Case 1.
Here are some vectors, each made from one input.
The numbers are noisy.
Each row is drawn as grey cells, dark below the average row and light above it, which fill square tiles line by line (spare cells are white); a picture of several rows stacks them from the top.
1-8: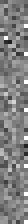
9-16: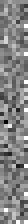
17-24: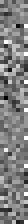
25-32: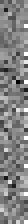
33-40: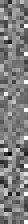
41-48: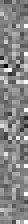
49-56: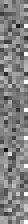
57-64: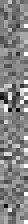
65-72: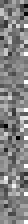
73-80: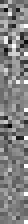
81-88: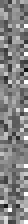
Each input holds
a point on a 5-point circle and a true/false value.
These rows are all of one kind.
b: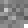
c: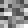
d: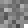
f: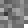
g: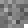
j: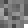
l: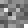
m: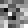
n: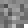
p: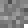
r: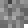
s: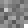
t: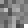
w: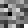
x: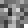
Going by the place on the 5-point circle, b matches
c, d, l and s.
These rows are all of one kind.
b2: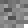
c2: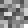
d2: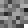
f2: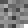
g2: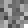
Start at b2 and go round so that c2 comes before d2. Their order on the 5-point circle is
b2, c2, d2, g2, f2.
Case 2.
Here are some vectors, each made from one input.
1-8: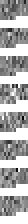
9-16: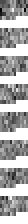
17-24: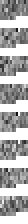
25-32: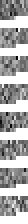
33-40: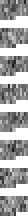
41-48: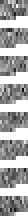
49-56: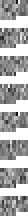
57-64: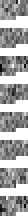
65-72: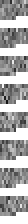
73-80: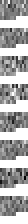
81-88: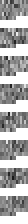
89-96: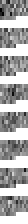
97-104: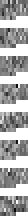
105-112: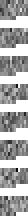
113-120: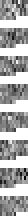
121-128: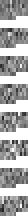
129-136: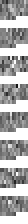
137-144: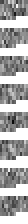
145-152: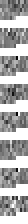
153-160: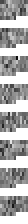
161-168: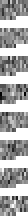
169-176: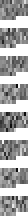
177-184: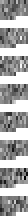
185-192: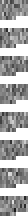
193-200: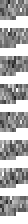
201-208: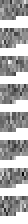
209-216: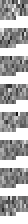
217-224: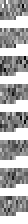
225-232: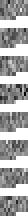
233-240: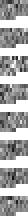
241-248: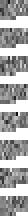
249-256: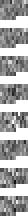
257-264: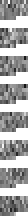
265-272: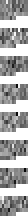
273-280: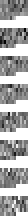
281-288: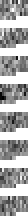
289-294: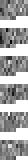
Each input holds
one of 8 labels, together with either a point on a 5-point circle, or a fixed value.
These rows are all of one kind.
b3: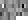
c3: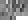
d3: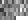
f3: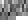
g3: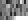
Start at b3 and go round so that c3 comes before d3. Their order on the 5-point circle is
b3, c3, g3, f3, d3.
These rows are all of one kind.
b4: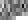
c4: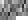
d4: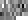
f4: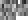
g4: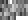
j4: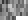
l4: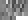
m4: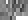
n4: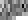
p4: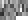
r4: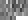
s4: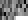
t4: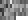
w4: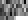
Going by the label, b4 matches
c4, d4, n4 and p4.
